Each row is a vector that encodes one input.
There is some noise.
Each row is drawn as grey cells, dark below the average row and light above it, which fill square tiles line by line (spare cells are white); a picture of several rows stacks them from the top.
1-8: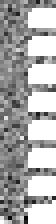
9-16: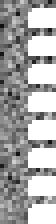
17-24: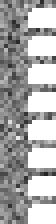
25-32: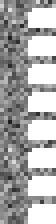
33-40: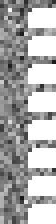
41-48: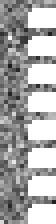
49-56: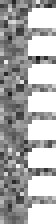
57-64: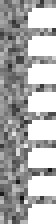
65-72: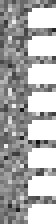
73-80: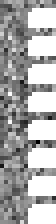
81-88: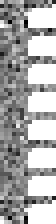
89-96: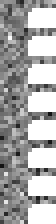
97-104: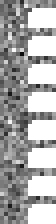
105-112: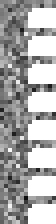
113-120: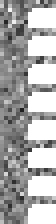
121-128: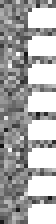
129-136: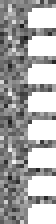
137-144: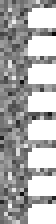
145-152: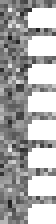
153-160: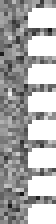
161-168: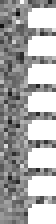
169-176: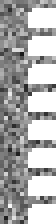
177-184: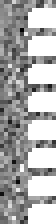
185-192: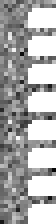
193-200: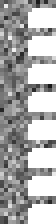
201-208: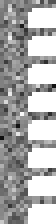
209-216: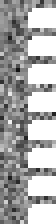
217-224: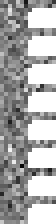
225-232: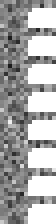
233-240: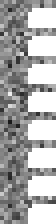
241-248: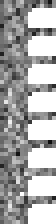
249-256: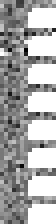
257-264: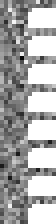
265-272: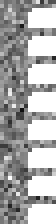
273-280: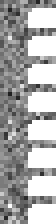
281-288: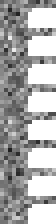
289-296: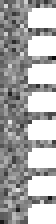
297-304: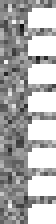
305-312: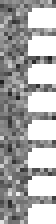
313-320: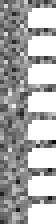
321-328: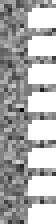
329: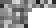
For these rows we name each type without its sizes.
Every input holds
a list of points on a circle.
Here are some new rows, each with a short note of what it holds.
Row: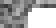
a list of three items
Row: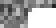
a list of three items
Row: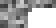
a list of three items
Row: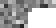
a list of two items
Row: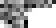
the empty list
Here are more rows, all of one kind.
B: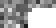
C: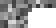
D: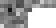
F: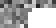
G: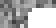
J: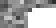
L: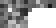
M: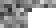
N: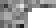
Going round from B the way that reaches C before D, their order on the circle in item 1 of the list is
B, L, C, J, N, M, D, G, F.
